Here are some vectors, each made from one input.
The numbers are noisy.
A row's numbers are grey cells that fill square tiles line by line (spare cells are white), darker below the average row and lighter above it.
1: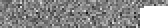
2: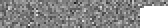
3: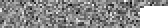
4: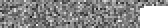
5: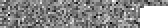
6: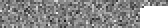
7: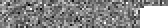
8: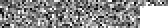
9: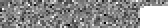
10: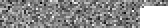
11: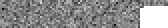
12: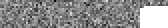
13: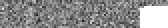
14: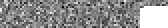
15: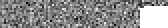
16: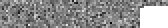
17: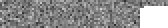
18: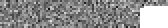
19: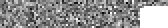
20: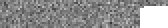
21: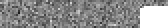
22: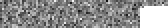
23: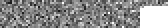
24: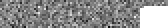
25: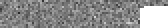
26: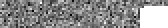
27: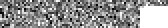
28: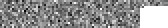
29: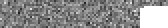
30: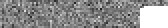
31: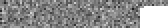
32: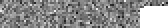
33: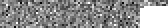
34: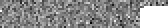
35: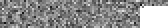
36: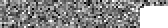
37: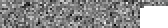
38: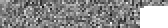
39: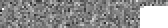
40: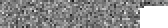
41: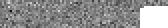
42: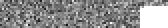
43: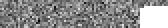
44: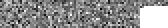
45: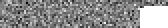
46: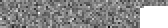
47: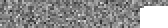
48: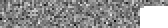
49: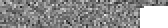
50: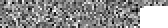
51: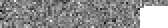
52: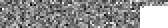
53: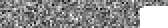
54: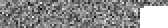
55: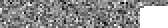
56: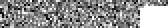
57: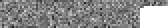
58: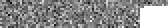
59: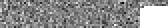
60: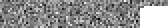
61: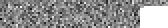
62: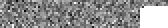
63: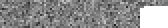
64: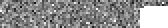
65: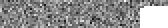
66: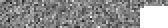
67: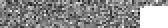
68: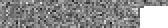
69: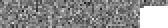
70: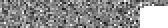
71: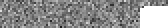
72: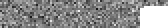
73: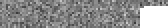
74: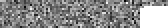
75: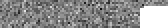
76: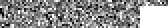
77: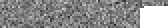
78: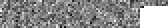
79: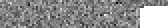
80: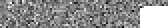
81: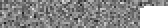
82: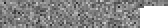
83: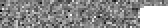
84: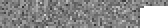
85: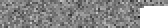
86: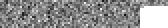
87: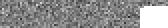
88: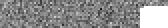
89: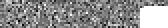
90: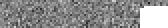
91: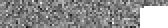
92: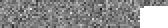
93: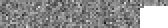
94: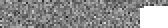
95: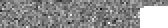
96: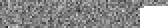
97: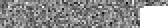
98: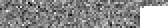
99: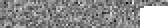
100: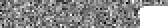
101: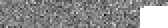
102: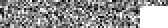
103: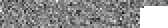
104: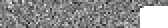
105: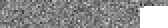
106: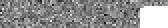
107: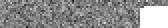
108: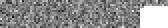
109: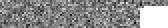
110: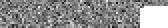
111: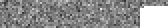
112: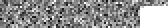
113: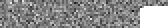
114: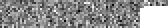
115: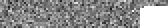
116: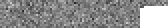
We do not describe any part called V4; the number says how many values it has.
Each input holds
a list of up to three items, each a true/false value and a value of V4.
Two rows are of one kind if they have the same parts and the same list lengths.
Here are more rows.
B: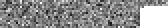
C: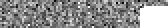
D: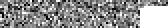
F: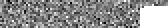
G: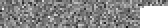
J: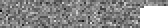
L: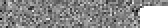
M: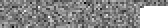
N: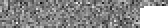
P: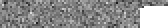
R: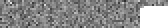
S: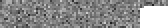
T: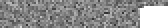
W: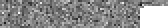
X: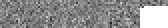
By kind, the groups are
B, C, P, W
D
F, N
G, J, L, M, R, S, T, X

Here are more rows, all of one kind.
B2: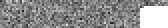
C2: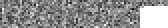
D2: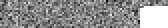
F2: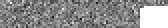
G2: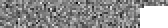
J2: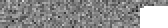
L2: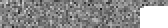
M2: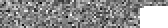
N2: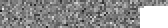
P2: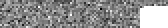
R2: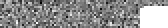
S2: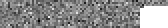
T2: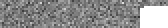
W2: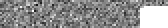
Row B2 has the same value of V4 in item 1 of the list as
C2, J2, N2 and P2.
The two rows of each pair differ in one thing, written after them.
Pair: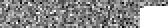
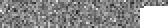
the true/false value in item 1 of the list
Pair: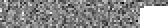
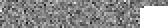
the true/false value in item 1 of the list
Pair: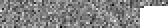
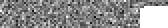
the value of V4 in item 1 of the list
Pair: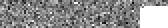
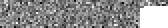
the value of V4 in item 1 of the list
